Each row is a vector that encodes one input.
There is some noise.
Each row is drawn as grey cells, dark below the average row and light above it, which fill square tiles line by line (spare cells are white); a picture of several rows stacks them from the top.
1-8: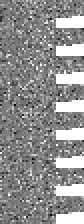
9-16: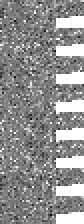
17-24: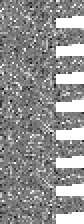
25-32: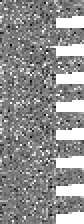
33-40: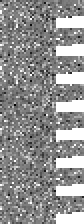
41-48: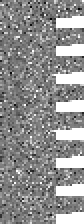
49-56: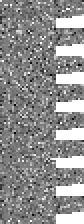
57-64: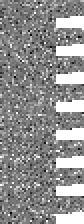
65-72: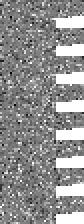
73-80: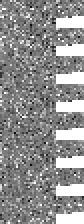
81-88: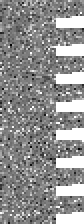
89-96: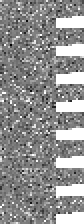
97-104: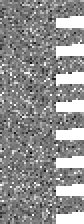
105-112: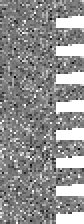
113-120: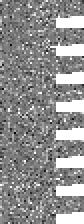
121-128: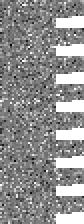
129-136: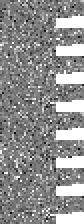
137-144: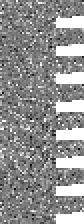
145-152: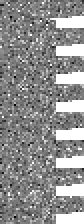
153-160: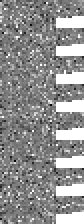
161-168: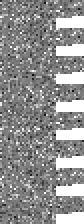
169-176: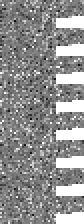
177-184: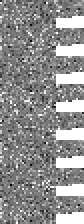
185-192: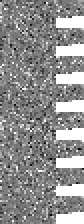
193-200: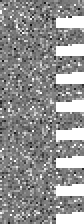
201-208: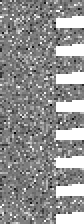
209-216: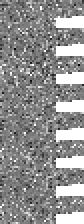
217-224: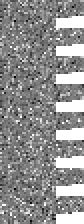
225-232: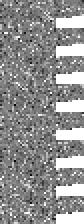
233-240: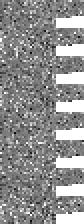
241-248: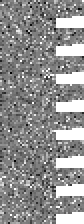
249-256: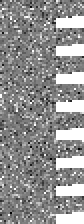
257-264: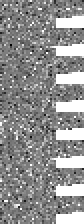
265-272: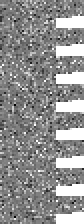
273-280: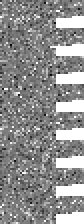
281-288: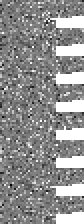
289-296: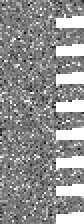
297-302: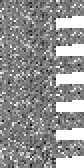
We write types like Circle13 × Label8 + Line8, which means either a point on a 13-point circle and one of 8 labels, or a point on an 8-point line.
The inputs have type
(Circle5 × Label4 + Unit) × (Circle9 + Unit).
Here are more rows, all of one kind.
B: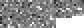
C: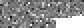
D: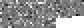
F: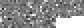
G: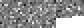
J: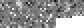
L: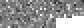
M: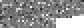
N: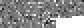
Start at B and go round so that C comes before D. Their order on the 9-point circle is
B, M, C, N, F, D, L, J, G.
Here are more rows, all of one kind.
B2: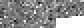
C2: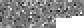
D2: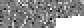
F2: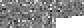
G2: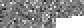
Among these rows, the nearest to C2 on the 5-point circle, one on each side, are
B2 and F2.
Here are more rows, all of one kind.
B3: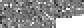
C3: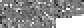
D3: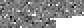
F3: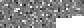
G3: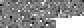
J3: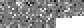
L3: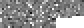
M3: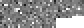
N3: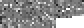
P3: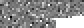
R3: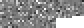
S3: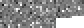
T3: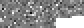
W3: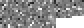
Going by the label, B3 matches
C3, N3 and R3.
